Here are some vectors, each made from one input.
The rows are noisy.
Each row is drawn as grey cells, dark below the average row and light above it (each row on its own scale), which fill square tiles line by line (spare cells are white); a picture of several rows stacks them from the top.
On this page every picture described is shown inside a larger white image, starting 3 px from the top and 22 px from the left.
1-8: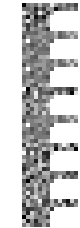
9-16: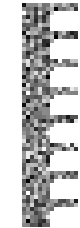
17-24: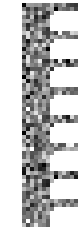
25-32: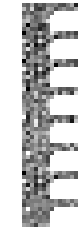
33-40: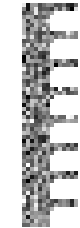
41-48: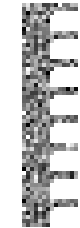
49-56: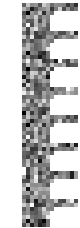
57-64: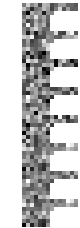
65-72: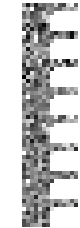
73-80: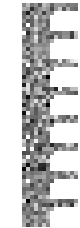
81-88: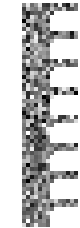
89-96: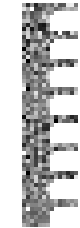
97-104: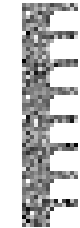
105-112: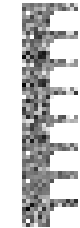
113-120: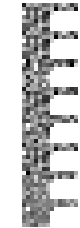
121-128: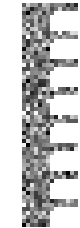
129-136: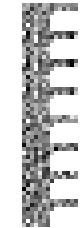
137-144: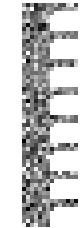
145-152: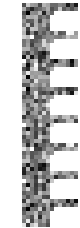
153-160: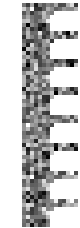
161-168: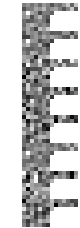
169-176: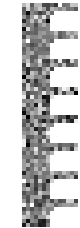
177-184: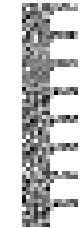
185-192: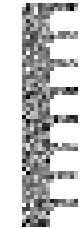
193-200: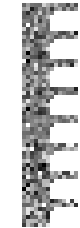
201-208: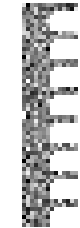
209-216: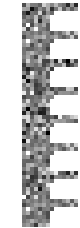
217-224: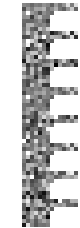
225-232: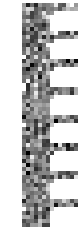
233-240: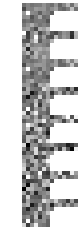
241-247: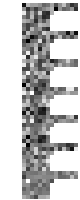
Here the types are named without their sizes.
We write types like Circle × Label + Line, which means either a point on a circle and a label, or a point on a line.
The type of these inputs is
Label.
